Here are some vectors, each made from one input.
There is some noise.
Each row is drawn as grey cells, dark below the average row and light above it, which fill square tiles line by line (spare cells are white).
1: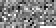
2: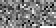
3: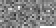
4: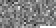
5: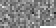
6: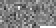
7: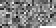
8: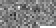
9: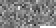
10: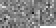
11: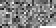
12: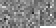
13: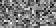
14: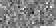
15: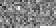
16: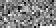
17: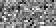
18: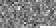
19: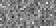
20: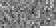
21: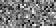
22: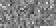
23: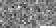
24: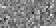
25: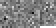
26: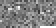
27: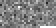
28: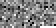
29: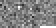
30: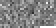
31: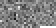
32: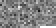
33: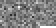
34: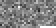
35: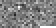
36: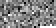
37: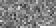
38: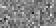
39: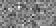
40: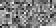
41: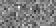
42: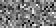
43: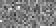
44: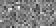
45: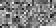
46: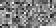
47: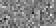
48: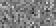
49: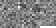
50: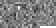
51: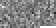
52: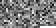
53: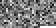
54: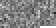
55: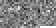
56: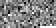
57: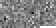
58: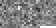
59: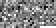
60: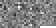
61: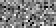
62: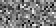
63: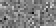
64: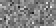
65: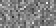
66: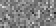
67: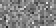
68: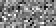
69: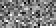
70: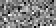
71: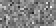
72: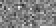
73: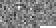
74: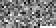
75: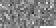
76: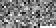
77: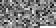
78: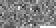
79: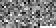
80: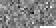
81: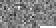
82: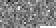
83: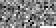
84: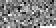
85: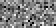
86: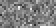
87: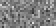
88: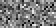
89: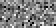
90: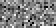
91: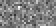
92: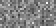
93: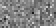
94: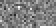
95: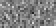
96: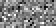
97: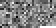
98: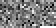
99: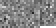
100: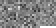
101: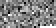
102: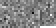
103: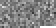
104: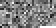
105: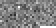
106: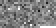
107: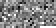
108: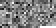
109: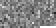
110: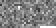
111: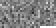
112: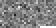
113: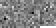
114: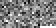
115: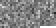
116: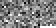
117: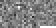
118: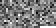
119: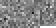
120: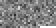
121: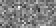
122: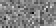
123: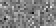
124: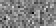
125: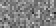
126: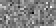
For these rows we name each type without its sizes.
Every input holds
either a point on a circle, or a list of items, each a point on a line and a true/false value.
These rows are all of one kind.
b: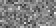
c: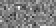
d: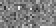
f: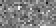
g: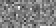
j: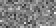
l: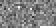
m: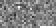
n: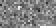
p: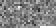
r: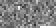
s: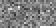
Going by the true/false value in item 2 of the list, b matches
j and s.
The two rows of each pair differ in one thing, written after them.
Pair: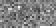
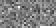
the place on the line in item 2 of the list
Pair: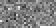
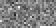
the place on the line in item 1 of the list
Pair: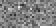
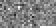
the true/false value in item 2 of the list
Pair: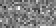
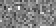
the true/false value in item 1 of the list
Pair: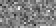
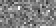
the place on the line in item 2 of the list
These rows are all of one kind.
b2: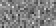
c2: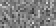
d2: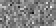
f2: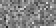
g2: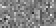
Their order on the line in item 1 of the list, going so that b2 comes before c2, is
f2, d2, b2, c2, g2.
